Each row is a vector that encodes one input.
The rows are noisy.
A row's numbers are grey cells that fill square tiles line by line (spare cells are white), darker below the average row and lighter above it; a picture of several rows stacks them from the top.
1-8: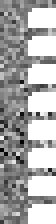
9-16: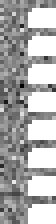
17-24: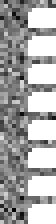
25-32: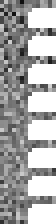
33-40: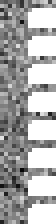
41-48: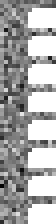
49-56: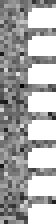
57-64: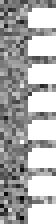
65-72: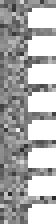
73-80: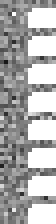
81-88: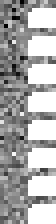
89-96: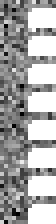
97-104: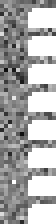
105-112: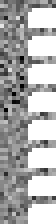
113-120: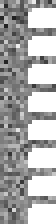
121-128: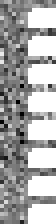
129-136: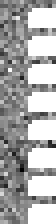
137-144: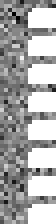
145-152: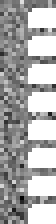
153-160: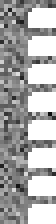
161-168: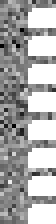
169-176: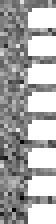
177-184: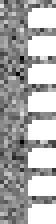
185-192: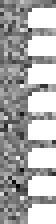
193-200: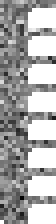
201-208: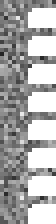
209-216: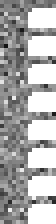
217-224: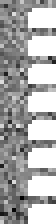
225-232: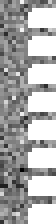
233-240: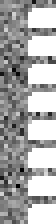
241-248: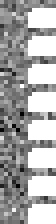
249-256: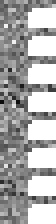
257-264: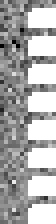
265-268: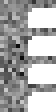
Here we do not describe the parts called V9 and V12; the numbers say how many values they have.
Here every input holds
one of 10 labels, together with either a true/false value and a value of V9, or a value of V12.
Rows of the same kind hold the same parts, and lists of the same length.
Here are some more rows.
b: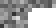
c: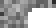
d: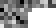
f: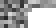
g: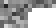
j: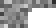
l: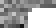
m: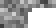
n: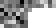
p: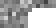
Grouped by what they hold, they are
b, c, g, j, l, m, p
d, f, n

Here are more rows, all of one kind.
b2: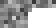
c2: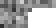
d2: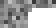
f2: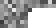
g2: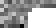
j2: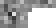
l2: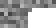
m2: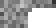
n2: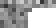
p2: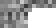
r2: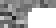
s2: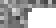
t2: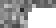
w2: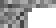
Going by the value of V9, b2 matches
d2, l2, n2 and w2.
